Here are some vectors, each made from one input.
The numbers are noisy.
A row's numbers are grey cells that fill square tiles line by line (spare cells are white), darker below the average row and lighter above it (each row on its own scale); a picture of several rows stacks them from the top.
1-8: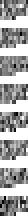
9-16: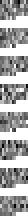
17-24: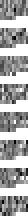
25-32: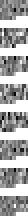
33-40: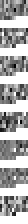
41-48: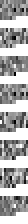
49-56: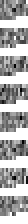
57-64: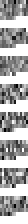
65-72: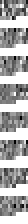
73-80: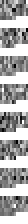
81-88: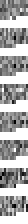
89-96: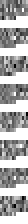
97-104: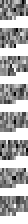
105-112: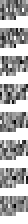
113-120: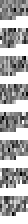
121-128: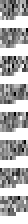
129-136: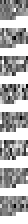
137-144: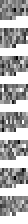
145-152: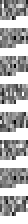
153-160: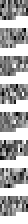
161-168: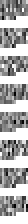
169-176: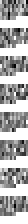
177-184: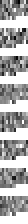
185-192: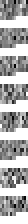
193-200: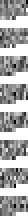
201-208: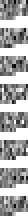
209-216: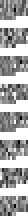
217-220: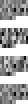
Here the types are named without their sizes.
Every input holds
two labels.
